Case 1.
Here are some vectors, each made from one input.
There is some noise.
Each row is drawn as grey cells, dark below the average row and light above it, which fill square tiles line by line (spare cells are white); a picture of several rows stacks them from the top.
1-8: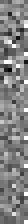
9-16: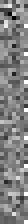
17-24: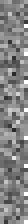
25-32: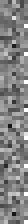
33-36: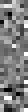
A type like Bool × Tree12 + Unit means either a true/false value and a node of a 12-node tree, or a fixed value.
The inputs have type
Bool × Bool × Bool.
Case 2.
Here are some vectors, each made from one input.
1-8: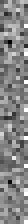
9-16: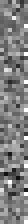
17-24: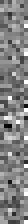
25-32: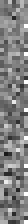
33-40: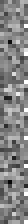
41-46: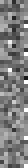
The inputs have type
Bool × Bool × Bool.
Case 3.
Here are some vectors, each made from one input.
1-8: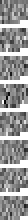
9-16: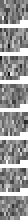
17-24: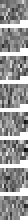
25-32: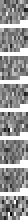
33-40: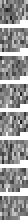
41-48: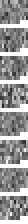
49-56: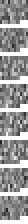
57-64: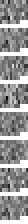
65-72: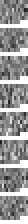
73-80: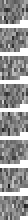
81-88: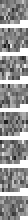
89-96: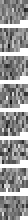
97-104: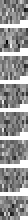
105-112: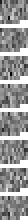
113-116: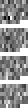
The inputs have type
Label6.
